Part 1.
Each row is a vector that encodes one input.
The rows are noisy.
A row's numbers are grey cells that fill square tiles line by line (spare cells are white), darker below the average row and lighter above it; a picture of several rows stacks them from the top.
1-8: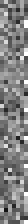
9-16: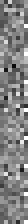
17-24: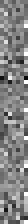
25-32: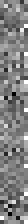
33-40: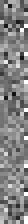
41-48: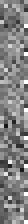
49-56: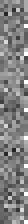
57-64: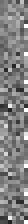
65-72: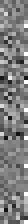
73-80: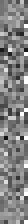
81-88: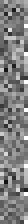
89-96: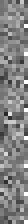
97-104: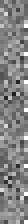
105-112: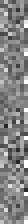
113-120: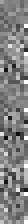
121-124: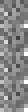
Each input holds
a node of a 12-node tree.
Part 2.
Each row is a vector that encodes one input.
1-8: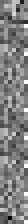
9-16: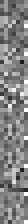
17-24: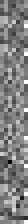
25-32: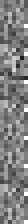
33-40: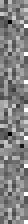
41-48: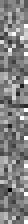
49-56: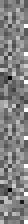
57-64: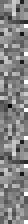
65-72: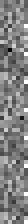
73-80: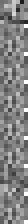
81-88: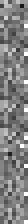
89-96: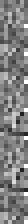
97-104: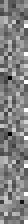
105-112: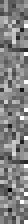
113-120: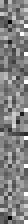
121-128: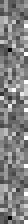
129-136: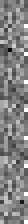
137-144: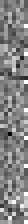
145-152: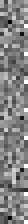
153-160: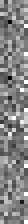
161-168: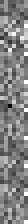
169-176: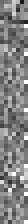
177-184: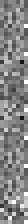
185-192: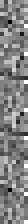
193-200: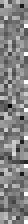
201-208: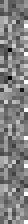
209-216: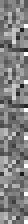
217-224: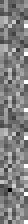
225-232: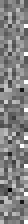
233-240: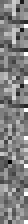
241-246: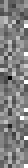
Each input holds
one of 7 labels.
